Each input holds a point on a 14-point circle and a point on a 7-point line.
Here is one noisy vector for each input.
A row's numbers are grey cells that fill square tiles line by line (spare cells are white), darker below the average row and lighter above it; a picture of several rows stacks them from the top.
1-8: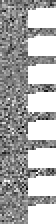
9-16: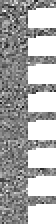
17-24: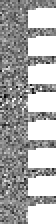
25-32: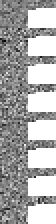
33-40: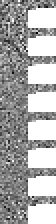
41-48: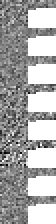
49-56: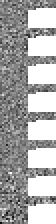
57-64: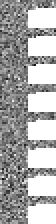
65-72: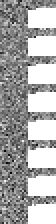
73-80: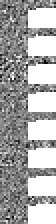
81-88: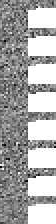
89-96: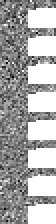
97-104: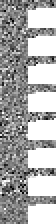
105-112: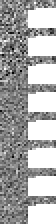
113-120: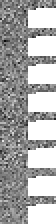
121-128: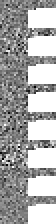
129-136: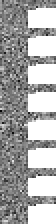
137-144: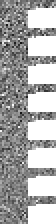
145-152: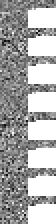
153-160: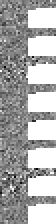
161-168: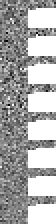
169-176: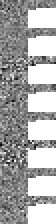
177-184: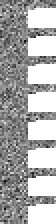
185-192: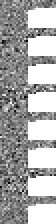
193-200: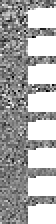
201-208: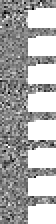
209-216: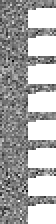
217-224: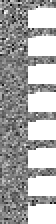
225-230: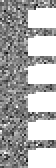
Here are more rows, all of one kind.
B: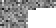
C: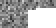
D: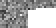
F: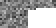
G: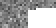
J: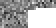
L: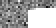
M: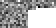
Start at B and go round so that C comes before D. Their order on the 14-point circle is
B, G, J, C, L, F, M, D.
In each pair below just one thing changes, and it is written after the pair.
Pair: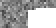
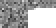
the place on the 7-point line
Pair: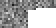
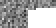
the place on the 7-point line
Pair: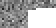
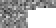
the place on the 14-point circle
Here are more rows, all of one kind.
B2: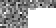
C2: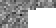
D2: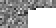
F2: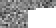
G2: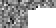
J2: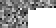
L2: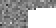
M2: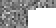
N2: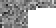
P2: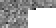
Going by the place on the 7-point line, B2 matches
C2 and D2.
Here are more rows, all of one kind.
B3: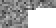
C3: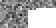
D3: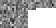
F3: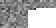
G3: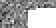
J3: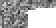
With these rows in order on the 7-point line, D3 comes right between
G3 and J3.
